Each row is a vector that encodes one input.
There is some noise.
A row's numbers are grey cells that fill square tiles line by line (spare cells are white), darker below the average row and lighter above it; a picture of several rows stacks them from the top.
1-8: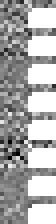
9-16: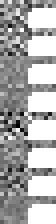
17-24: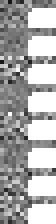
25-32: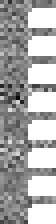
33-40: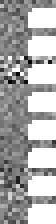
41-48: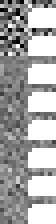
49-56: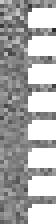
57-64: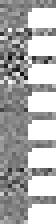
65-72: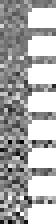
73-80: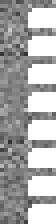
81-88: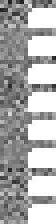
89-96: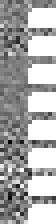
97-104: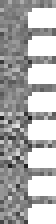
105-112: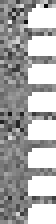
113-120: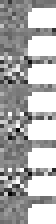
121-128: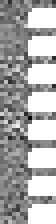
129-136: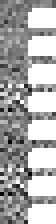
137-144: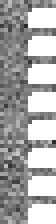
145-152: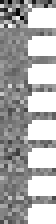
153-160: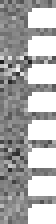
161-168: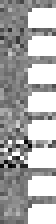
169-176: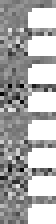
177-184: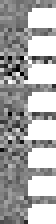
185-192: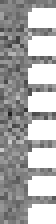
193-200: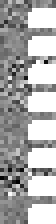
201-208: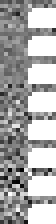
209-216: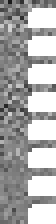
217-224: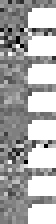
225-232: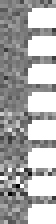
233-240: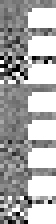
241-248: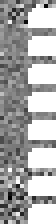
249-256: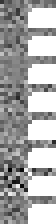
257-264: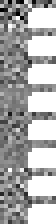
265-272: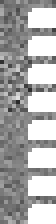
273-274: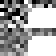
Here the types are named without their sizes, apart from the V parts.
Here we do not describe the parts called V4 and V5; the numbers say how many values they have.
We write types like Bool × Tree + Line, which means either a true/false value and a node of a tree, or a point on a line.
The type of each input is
Bool × Bool × Bool × Bool × (Label × V5 + V4) + Unit.
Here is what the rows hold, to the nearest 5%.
A few of them hold a fixed value. The rest hold four true/false values, together with either a label and a value of V5, or a value of V4.
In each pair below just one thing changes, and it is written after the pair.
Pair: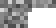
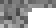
the value of V4
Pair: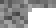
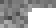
the value of V4
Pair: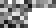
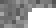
one of the four true/false values
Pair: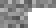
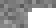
one of the four true/false values
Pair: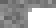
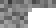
one of the four true/false values
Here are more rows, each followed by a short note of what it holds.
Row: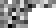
a fixed value
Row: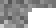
four true/false values and a value of V4
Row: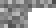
four true/false values and a value of V4
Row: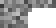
four true/false values and a value of V4
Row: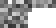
four true/false values and a value of V4
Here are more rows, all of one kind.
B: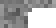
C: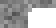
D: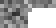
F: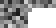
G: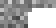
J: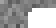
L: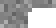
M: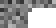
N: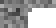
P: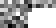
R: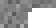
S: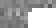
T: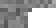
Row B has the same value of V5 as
L and M.
